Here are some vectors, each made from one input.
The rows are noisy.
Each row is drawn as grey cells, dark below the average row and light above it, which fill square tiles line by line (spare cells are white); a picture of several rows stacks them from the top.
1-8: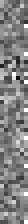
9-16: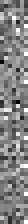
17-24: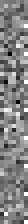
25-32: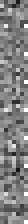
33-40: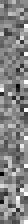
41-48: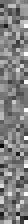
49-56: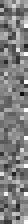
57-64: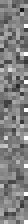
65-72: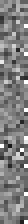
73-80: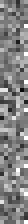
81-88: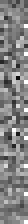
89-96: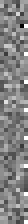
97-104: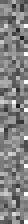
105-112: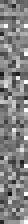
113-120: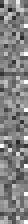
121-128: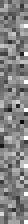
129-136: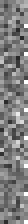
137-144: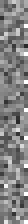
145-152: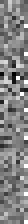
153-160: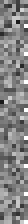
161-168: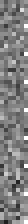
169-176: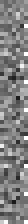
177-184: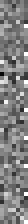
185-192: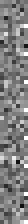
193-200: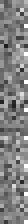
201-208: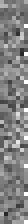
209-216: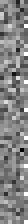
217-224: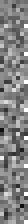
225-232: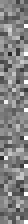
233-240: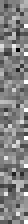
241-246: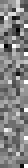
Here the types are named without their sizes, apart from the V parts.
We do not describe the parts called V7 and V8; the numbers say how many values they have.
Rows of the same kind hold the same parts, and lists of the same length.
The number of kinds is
4.
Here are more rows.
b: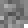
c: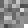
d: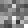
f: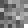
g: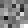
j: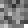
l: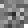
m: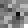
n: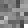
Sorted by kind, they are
b
c, d, l
f, m, n
g, j

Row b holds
a point on a line and a node of a tree.
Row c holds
a node of a tree and a value of V7.
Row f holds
a value of V7 and a value of V8.
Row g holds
a point on a line and a value of V8.
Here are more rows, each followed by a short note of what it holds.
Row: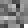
a node of a tree and a value of V7
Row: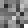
a node of a tree and a value of V7
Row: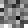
a point on a line and a value of V8
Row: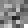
a point on a line and a value of V8
